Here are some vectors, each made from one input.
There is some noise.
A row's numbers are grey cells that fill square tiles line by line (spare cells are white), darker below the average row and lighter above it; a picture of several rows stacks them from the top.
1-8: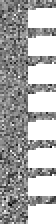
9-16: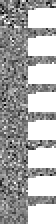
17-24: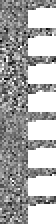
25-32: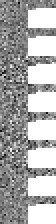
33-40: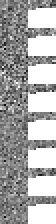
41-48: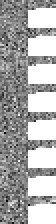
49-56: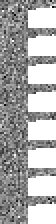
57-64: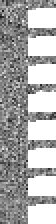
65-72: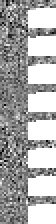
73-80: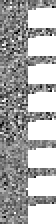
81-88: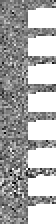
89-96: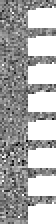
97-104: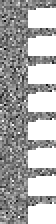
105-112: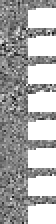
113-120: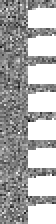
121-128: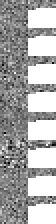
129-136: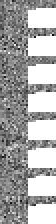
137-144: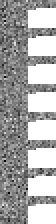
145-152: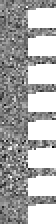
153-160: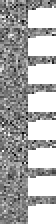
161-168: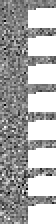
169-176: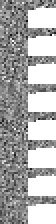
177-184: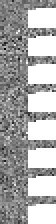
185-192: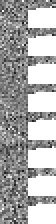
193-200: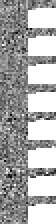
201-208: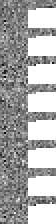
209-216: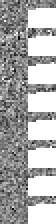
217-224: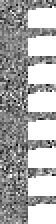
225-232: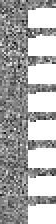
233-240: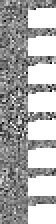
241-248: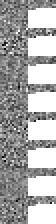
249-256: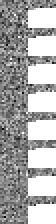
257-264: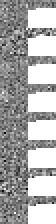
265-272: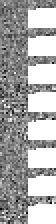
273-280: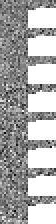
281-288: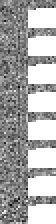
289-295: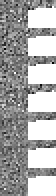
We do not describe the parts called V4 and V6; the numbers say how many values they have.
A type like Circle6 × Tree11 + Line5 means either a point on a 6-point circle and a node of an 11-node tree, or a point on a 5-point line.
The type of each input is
((Line7 + Tree10) × V6 + Line8) × V4.
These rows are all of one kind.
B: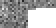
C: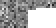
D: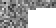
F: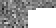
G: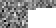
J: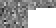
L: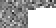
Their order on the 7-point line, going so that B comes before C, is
B, C, J, D, G, F, L.
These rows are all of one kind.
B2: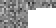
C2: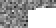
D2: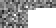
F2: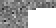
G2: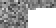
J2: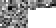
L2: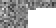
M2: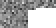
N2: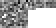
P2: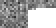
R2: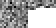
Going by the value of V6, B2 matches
F2, L2 and N2.
